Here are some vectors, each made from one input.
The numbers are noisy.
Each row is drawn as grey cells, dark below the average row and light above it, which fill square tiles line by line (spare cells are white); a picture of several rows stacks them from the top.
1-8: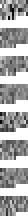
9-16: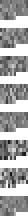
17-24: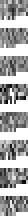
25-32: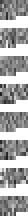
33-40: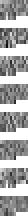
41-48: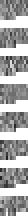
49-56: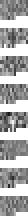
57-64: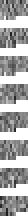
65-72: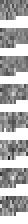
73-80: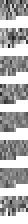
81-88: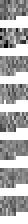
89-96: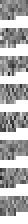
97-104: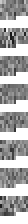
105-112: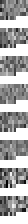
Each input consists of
either a point on an 8-point line, or a node of an 8-node tree.
